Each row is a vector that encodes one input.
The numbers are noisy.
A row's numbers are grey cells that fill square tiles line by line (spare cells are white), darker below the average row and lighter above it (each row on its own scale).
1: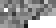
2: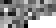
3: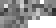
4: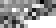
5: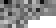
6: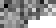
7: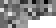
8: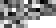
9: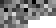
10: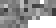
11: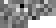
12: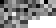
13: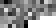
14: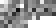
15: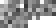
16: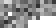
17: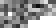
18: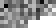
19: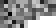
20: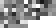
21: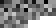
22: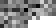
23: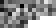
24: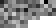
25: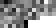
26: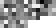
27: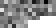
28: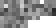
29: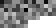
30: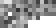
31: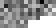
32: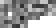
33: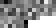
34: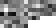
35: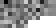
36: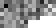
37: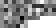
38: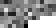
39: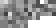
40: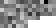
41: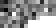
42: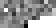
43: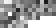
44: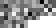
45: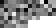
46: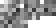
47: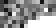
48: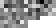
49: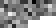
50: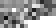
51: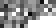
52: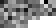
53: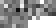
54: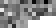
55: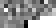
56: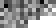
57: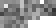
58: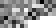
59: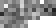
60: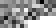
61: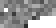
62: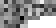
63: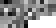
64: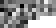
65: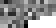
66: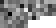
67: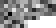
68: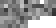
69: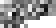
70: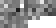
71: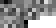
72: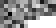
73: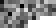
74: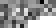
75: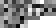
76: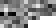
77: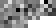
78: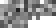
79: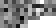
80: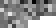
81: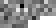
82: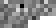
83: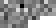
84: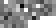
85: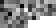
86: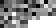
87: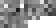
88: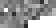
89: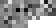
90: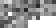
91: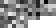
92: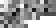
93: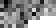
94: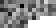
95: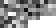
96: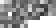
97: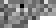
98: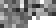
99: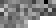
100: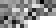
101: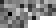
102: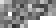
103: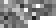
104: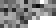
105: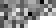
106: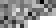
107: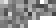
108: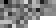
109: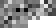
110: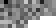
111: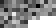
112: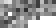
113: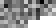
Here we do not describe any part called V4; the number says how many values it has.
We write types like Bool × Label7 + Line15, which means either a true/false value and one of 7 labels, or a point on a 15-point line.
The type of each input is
Bool × (Line6 + V4).
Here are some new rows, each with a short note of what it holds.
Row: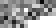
a true/false value and a value of V4
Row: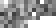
a point on a 6-point line and a true/false value
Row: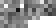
a point on a 6-point line and a true/false value
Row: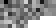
a true/false value and a value of V4
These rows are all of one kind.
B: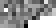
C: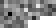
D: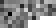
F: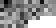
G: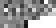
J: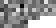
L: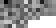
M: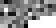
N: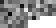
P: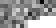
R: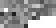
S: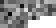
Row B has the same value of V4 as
G, M and R.
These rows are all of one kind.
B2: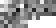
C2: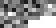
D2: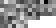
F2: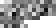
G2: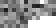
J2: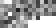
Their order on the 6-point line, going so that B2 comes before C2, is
F2, G2, B2, J2, D2, C2.
